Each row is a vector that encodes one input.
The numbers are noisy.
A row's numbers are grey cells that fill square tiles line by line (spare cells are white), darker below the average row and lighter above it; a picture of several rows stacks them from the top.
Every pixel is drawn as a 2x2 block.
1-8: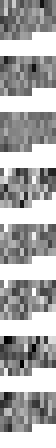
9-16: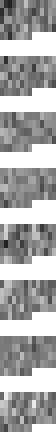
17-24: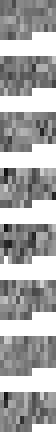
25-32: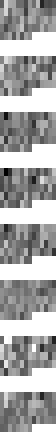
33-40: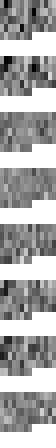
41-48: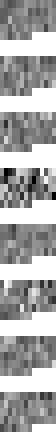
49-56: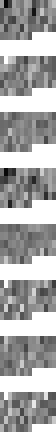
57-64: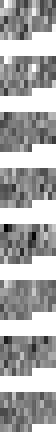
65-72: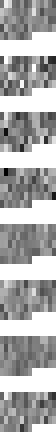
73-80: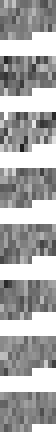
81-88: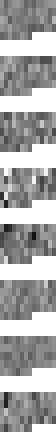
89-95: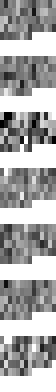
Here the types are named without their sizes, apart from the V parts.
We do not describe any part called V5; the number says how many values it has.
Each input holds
a point on a circle and a true/false value, together with a list of values of V5.
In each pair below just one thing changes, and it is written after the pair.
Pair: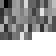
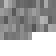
the value of V5 in item 1 of the list
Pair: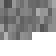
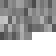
the place on the circle
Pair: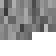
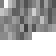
the value of V5 in item 1 of the list
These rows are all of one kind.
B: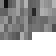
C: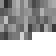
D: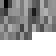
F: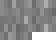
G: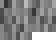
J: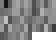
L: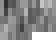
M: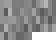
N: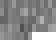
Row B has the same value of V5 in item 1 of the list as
C and M.
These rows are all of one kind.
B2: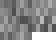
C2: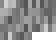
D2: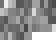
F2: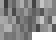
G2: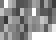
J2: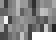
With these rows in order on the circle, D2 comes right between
C2 and J2.
